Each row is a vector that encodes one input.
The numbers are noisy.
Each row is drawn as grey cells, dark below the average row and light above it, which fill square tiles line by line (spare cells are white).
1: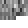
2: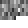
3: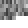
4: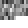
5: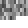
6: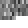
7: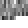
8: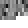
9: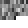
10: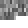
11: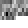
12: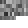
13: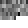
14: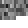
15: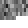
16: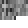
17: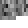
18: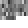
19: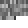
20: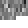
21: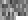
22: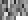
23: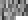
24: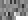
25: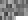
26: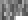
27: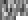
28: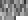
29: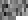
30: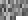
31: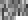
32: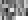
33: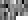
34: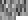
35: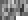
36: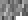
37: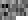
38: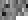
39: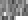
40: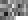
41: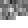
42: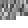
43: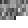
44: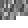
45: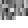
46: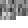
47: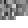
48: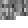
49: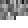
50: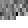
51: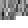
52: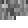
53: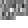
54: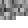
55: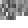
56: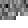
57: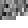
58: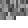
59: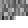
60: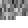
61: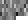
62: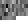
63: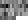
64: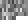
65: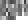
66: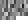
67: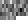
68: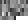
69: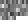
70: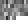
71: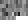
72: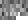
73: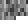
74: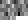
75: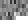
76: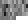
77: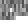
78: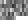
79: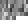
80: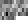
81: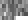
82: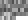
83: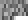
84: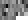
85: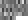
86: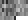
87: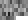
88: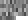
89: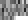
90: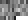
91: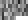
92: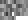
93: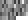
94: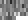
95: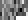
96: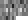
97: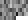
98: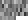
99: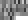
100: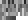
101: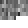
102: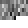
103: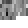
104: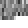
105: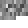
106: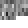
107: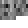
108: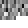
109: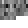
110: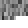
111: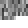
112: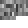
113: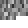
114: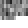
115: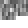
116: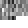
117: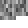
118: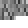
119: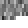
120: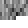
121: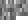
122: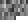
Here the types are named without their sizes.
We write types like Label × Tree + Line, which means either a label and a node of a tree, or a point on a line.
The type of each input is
Label × Label × Label.
